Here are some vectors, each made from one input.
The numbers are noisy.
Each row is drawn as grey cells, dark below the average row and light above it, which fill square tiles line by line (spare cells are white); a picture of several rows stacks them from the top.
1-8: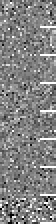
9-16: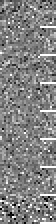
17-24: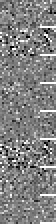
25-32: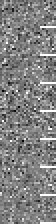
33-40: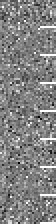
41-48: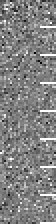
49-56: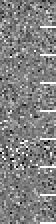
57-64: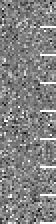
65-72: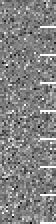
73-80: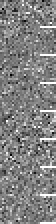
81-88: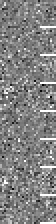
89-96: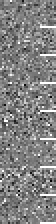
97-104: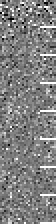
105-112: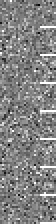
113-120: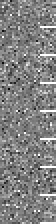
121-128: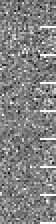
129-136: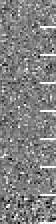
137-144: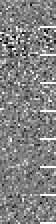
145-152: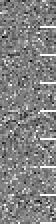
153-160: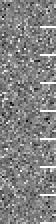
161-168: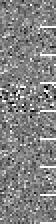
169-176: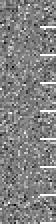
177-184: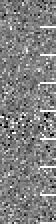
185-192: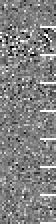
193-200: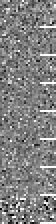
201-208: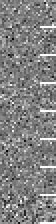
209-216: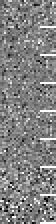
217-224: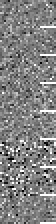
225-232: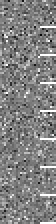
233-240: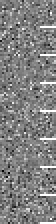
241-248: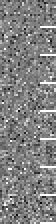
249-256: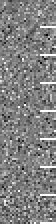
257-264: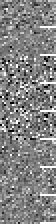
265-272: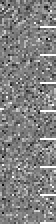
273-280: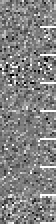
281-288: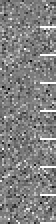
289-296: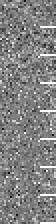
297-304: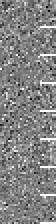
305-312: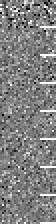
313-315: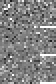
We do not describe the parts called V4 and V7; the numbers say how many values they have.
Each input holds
one of 5 labels, together with either one of 5 labels, or five true/false values, a value of V4 and a value of V7.
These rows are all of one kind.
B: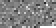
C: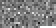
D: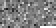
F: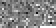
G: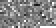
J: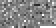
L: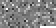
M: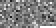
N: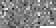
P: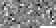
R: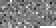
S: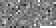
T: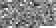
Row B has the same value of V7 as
C, L, N and T.
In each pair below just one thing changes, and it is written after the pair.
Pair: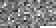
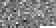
the value of V4
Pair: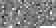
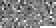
the label
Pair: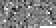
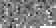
the label
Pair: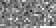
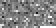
one of the five true/false values
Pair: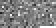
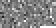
the label
